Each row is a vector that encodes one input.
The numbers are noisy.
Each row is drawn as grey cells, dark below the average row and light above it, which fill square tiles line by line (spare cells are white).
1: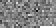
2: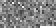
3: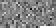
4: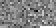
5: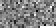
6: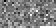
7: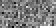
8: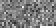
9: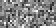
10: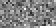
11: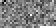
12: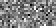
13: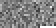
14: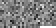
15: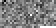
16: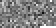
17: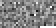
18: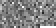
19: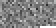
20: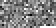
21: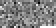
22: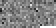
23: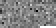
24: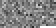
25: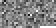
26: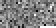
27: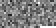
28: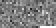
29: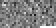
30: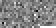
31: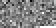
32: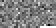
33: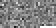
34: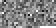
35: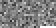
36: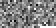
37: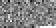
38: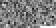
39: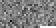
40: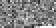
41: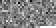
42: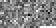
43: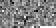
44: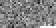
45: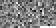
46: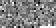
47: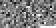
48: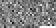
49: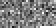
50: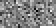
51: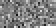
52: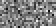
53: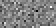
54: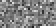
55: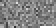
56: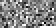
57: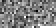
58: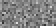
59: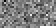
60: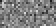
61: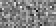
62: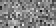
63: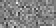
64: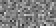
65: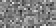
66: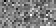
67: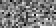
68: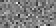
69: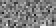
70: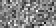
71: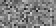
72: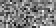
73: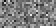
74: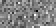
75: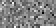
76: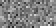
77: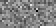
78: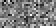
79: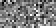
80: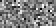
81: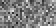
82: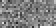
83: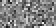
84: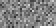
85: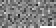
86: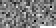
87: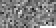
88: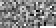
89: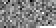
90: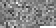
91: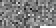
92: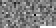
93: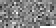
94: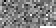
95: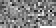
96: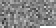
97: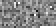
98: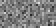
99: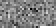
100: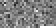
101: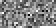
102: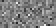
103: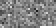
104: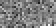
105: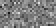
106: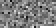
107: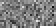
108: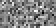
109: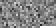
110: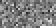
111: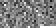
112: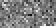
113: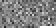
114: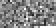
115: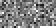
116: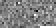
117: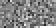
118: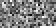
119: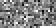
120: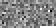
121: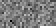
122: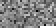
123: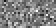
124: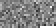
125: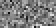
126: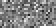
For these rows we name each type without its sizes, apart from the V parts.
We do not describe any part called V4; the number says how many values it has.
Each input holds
a value of V4, together with a list of items, each either a label, or a point on a line.
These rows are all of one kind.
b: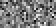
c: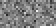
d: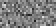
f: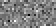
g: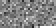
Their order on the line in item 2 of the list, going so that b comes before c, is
d, f, b, c, g.
